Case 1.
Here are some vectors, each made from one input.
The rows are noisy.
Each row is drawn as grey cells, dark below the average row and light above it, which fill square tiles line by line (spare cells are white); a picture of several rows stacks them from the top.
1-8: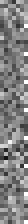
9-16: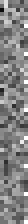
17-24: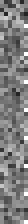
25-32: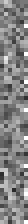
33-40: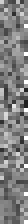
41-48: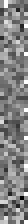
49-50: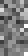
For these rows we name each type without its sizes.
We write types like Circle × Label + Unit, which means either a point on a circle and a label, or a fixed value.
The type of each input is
Circle.
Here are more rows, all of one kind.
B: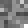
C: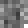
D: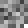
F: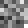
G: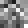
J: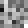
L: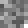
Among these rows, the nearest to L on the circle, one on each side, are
G and J.
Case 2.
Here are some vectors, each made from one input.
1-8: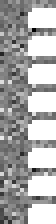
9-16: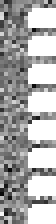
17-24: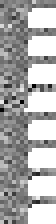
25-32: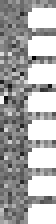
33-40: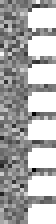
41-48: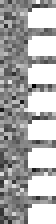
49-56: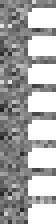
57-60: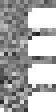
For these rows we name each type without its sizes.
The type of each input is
Line.
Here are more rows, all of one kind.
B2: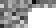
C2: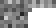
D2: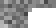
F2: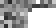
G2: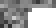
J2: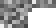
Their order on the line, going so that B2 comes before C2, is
B2, G2, C2, D2, J2, F2.
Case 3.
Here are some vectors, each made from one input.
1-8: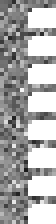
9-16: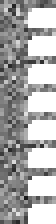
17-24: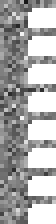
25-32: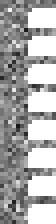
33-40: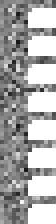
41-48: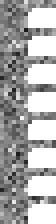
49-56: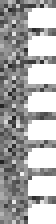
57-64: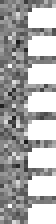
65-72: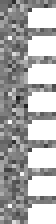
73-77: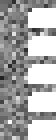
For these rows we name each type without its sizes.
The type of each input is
Tree.
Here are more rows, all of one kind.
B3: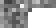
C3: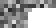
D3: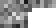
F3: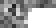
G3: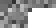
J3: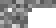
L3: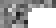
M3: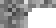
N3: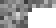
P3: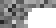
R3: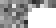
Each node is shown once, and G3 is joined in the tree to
B3, J3 and N3.
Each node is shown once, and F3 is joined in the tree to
P3.
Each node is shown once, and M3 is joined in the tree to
B3 and P3.
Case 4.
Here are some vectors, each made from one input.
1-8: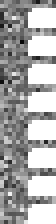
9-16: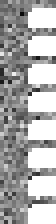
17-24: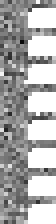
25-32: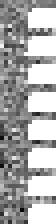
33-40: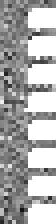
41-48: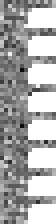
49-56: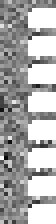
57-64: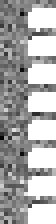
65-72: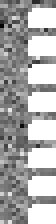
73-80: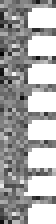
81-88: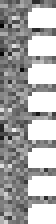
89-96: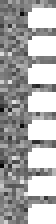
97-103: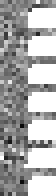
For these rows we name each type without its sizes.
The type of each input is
Line.
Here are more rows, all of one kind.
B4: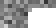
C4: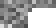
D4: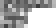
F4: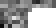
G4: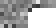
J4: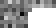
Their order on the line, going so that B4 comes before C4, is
F4, J4, B4, C4, G4, D4.
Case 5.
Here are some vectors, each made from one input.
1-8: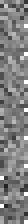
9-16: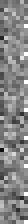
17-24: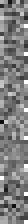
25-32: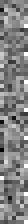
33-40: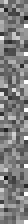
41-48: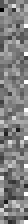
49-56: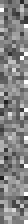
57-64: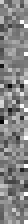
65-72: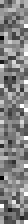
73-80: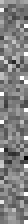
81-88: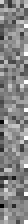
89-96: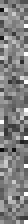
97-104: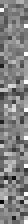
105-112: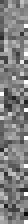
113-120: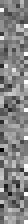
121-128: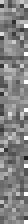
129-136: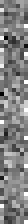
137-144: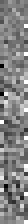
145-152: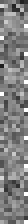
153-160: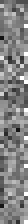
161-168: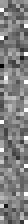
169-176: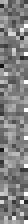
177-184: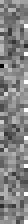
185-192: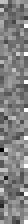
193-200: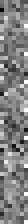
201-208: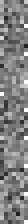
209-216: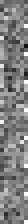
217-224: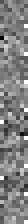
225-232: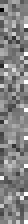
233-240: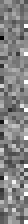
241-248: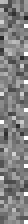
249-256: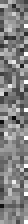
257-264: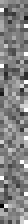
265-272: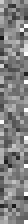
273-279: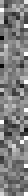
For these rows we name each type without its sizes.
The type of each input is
Line × Line.
